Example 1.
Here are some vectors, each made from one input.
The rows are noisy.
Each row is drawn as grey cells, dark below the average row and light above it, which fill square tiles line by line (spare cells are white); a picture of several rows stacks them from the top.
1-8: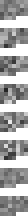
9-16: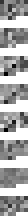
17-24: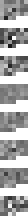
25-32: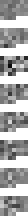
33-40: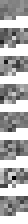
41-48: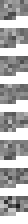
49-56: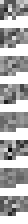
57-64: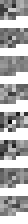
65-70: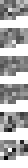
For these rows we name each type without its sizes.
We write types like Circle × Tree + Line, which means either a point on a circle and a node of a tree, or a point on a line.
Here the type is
Label.
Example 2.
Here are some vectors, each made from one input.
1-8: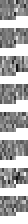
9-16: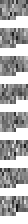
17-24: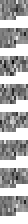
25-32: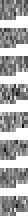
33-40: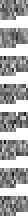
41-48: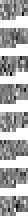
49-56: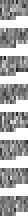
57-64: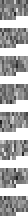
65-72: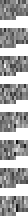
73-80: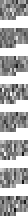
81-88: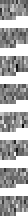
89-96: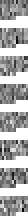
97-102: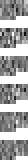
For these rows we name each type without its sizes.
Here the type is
Bool × Bool × Bool + Unit.
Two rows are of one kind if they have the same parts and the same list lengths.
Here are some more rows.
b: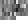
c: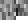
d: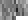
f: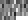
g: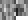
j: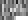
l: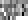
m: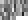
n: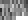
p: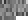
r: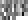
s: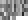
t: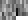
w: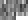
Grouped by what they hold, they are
b, c, d, f, g, j, n, p, t, w
l, m, r, s

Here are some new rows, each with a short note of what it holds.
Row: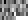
three true/false values
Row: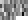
a fixed value
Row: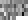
a fixed value
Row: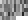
a fixed value
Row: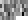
a fixed value
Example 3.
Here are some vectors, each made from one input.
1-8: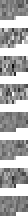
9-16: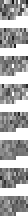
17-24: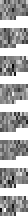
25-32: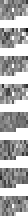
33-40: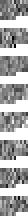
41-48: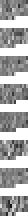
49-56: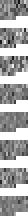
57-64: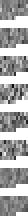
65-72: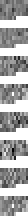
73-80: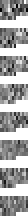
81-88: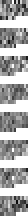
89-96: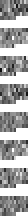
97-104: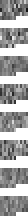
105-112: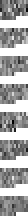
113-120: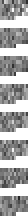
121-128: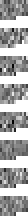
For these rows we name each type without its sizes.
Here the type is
Tree.
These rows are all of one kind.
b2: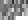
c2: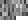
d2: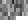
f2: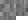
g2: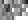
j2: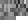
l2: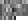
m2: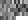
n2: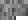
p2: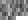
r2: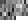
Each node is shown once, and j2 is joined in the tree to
f2 and m2.
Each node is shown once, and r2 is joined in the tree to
c2.
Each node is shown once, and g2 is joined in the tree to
b2.
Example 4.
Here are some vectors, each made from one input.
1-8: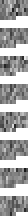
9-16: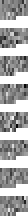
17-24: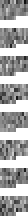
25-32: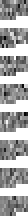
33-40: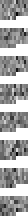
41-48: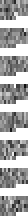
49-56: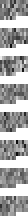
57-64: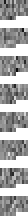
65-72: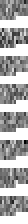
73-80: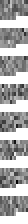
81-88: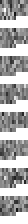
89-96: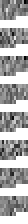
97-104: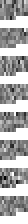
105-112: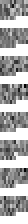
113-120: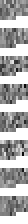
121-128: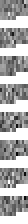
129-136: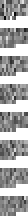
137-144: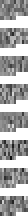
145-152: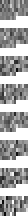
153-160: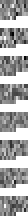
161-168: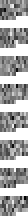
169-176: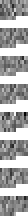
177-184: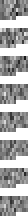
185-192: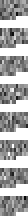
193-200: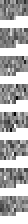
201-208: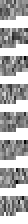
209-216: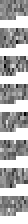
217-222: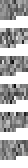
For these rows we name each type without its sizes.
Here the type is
Tree + Unit.
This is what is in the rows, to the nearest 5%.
A few of them hold a fixed value. The rest hold a node of a tree.
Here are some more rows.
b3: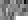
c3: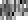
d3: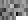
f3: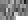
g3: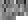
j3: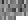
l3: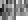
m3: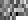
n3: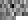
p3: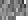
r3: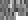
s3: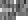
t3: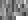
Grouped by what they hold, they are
b3, d3, f3, g3, j3, l3, m3, n3, p3, r3, s3, t3
c3

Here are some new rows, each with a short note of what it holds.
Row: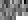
a node of a tree
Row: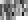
a fixed value
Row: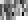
a fixed value
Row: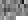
a node of a tree
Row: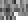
a node of a tree
